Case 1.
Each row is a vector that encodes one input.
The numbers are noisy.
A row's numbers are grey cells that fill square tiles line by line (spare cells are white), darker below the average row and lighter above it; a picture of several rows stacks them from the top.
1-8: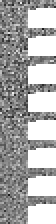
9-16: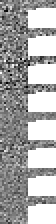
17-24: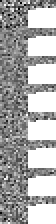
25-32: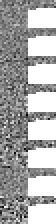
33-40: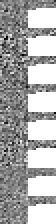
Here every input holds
either a point on a 5-point line, or a point on a 6-point line.
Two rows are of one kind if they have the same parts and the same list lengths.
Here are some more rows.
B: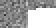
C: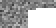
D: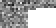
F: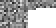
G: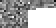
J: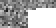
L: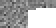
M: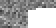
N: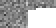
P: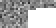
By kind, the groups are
B, C, D, F, L, M, N, P
G, J

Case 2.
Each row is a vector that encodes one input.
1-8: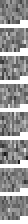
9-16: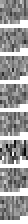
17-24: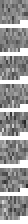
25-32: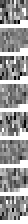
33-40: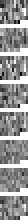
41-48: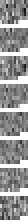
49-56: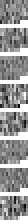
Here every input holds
a point on an 8-point circle and a true/false value.
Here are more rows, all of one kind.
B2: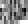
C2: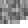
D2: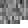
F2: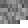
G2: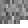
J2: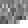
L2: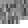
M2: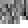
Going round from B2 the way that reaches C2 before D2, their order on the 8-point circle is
B2, J2, L2, C2, M2, G2, F2, D2.
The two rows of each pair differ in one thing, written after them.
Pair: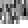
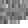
the true/false value
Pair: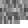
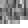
the place on the 8-point circle
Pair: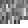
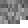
the true/false value
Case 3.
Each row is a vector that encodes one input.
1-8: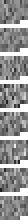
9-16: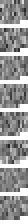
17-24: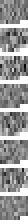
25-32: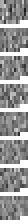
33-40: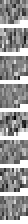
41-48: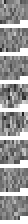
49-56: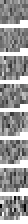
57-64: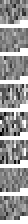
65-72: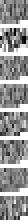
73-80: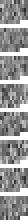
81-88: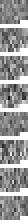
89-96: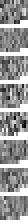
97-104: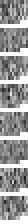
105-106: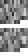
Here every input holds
either a point on an 8-point circle, or three true/false values.
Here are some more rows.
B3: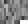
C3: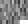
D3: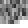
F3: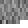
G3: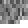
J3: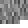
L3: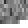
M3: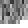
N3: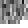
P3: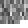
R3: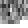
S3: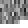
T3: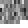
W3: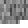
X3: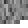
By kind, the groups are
B3, C3, F3, J3, L3, S3, T3, W3, X3
D3, G3, M3, N3, P3, R3

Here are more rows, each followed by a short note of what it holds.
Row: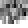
a point on an 8-point circle
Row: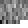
three true/false values
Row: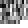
a point on an 8-point circle
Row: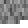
three true/false values
